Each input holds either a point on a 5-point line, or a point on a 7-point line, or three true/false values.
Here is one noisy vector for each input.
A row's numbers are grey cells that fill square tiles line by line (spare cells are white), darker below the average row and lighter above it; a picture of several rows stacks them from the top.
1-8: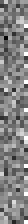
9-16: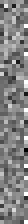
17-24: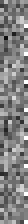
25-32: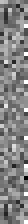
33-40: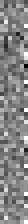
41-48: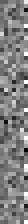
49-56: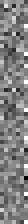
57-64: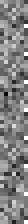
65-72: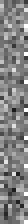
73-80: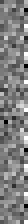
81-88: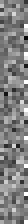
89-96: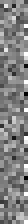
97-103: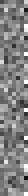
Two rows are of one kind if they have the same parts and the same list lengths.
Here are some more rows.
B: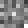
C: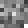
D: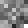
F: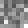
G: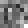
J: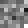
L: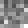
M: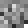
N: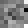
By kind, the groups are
B, C, F, L
D, G, M
J, N

